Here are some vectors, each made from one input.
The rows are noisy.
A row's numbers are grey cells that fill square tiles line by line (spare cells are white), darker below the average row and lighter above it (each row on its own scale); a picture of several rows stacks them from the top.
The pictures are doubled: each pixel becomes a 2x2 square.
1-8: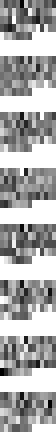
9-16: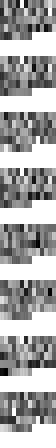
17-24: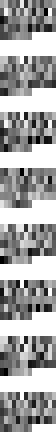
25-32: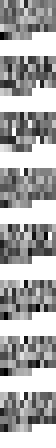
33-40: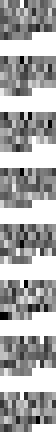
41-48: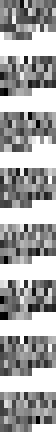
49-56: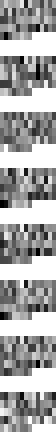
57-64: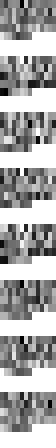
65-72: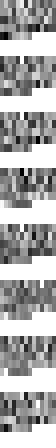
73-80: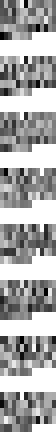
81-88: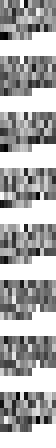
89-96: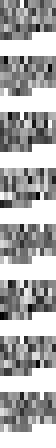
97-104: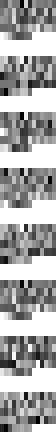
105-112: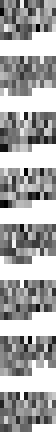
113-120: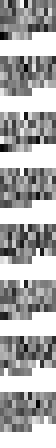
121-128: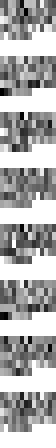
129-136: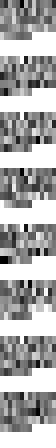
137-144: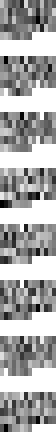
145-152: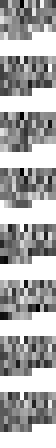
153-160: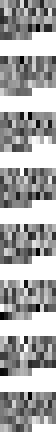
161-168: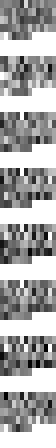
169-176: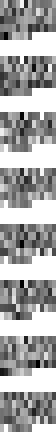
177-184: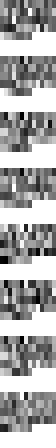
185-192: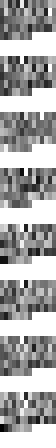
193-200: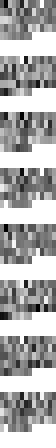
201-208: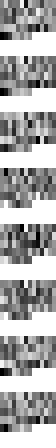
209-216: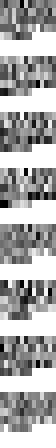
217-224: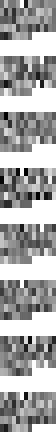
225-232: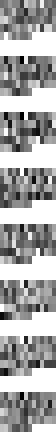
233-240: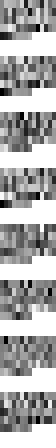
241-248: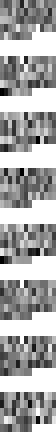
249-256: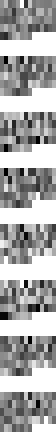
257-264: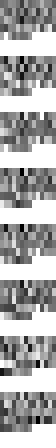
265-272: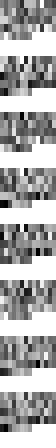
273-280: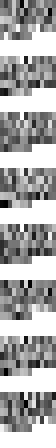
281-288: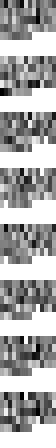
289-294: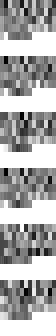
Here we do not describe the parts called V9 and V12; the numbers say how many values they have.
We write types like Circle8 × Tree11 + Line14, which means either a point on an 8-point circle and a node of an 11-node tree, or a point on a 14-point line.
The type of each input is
Bool × (Line6 + V9) + Line7 × V12.
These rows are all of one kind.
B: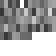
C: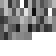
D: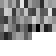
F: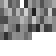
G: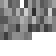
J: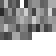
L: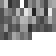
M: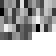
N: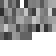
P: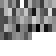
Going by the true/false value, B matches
J, L, M and N.
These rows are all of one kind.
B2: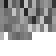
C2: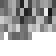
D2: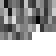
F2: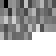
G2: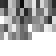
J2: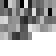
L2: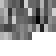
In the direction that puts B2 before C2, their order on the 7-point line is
G2, B2, L2, C2, J2, D2, F2.
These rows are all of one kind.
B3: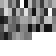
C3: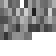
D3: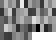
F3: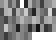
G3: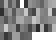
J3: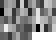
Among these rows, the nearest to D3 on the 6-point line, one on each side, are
B3 and F3.
